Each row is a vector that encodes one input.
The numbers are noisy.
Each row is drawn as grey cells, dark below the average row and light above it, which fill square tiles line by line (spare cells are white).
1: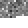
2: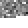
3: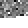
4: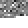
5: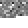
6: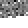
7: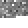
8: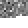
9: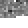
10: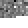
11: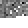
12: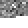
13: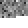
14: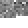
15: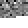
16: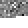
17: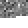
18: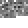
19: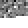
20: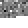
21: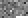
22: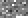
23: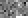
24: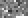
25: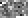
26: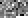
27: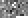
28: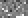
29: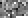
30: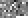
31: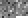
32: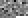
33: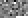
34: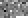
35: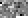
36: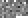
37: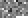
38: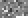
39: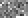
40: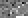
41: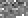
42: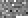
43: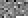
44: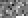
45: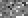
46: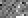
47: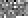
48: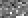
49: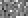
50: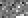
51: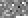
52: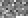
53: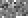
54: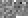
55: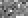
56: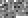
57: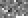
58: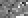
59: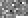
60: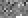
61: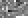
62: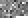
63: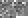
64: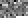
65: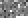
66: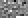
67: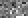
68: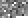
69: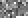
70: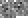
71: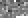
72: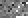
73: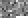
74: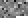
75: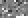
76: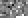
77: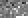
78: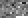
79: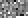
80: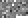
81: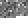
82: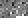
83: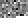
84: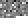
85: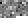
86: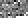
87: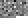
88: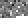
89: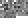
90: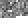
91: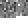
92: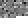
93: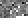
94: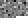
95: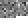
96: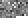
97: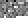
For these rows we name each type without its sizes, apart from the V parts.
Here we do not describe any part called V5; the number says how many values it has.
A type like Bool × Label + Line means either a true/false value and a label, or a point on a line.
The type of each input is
Line × (Line + V5).
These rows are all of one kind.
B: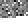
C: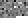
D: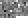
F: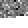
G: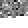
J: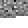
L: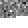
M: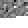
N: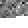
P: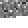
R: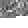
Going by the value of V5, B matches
D, J, L and P.
